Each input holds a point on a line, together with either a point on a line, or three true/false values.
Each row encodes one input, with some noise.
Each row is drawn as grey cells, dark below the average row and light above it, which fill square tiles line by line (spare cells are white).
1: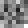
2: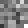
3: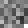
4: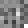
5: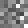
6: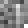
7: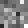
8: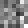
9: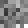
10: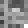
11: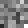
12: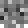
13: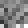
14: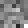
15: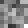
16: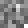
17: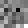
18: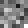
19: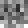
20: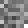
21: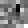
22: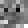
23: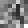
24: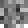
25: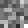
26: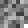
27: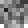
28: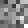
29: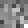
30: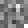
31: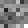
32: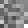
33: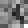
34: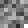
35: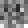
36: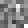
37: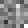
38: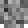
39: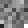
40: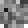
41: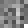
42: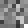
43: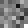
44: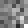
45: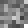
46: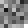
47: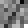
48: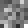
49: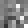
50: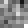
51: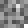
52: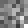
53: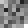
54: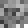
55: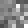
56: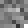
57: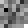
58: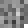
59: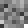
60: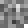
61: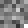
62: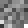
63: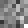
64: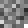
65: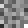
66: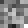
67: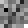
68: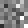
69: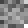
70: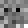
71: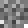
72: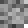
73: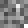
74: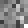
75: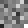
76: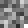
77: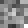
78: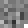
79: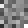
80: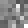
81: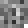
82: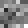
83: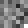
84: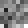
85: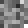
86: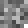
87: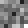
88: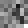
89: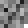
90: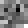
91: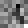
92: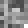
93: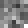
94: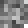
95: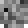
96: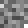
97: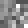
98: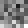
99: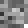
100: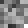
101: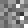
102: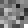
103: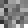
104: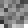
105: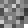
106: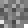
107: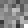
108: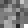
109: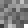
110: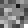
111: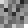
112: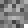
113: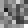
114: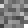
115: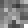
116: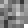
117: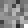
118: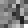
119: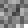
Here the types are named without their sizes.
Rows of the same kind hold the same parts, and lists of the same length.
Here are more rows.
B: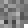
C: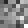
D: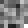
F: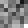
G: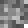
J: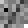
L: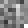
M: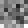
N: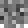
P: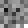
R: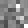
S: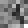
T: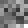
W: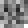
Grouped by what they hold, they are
B, C, D, G, L, R
F, J, M, N, P, S, T, W

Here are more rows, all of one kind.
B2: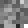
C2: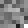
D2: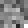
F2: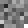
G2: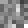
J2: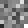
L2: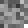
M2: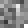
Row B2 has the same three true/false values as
C2 and D2.
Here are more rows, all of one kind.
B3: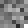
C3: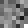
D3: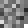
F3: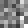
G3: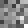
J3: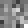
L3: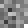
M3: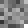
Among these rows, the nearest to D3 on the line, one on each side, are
C3 and F3.
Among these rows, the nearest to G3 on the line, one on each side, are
L3 and M3.
